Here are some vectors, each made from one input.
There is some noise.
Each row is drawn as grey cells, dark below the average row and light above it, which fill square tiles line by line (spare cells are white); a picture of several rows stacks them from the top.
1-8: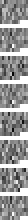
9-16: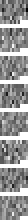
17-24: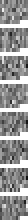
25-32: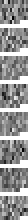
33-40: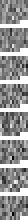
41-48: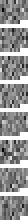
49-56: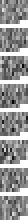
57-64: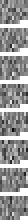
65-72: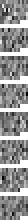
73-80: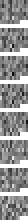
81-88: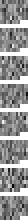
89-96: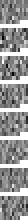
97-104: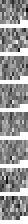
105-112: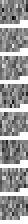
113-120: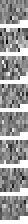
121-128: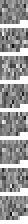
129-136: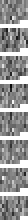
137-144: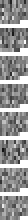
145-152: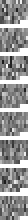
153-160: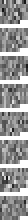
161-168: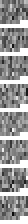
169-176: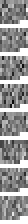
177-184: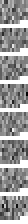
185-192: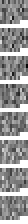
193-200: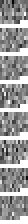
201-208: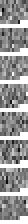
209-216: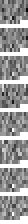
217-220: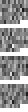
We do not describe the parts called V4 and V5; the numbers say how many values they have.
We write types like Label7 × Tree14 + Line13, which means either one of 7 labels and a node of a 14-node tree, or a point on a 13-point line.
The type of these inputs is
(Line6 + V4) × V5 + Line11.
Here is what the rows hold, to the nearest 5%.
About 50% of them hold a point on an 11-point line. The rest hold a value of V5, together with either a point on a 6-point line, or a value of V4.
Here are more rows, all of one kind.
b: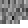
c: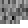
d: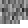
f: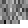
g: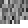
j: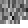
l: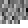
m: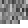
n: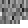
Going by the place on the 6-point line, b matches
f, g and n.
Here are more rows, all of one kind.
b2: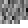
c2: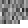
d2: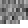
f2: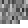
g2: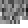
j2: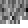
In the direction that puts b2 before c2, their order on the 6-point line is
g2, f2, b2, j2, d2, c2.
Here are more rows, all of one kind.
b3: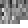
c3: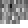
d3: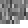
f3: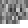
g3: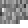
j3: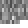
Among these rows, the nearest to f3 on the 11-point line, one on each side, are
c3 and g3.
